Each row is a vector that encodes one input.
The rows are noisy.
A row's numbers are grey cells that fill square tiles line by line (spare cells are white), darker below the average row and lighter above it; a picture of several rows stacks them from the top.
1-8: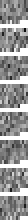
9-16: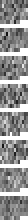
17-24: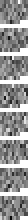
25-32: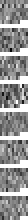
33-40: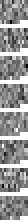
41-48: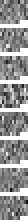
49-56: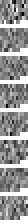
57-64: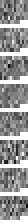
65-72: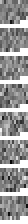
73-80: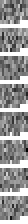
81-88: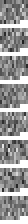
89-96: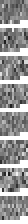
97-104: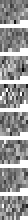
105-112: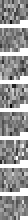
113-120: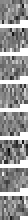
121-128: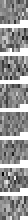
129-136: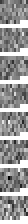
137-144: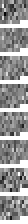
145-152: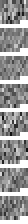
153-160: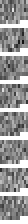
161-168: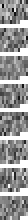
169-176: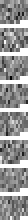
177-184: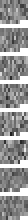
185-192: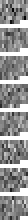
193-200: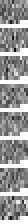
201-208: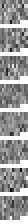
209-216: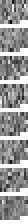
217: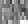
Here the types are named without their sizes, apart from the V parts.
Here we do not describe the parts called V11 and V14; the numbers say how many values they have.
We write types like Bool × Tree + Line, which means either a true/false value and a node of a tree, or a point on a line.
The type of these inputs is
(Bool × V14 + Circle) × V11.
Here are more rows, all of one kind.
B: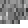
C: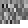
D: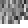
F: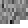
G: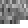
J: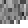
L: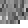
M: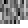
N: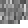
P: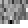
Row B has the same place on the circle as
G and M.
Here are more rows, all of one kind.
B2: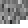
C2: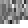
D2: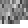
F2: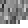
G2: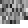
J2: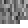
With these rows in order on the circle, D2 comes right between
B2 and G2.
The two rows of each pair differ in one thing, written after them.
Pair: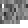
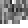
the true/false value
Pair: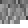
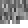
the value of V14
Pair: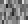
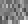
the true/false value
